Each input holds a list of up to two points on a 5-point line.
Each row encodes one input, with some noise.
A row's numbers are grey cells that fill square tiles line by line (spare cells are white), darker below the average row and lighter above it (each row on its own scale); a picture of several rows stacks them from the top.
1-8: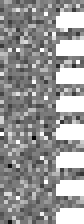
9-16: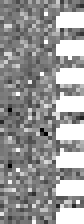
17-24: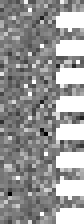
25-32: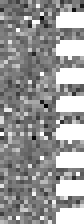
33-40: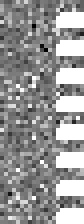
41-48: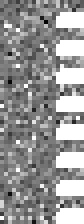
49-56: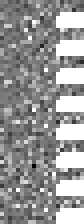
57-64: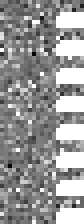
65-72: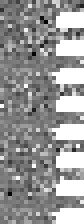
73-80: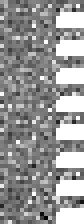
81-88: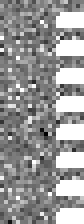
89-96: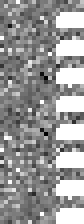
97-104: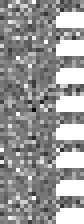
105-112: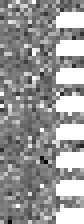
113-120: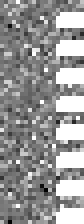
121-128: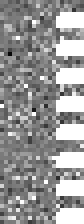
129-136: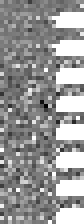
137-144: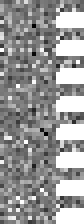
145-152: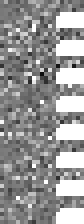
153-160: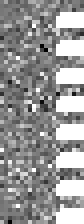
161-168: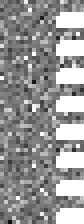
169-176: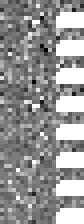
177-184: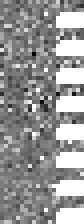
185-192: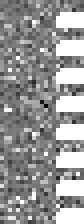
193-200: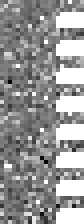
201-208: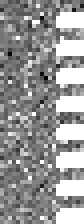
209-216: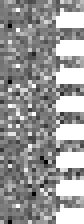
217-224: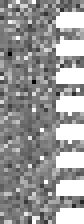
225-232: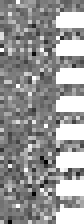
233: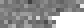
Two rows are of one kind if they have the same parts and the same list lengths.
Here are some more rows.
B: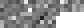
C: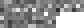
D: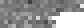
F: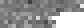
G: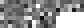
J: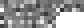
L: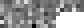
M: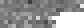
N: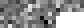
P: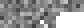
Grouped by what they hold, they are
B, G, J, L, N, P
C
D, F, M

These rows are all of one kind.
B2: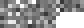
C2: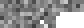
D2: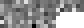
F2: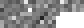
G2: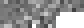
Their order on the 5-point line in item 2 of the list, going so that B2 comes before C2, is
G2, B2, C2, D2, F2.
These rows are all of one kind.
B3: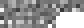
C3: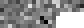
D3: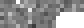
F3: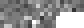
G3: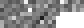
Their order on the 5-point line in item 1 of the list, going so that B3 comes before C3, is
D3, B3, G3, C3, F3.
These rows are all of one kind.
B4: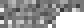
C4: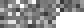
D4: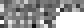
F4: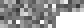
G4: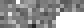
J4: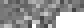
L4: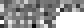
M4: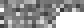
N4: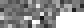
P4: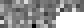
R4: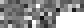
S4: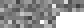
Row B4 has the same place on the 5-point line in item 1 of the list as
D4, L4, M4 and P4.
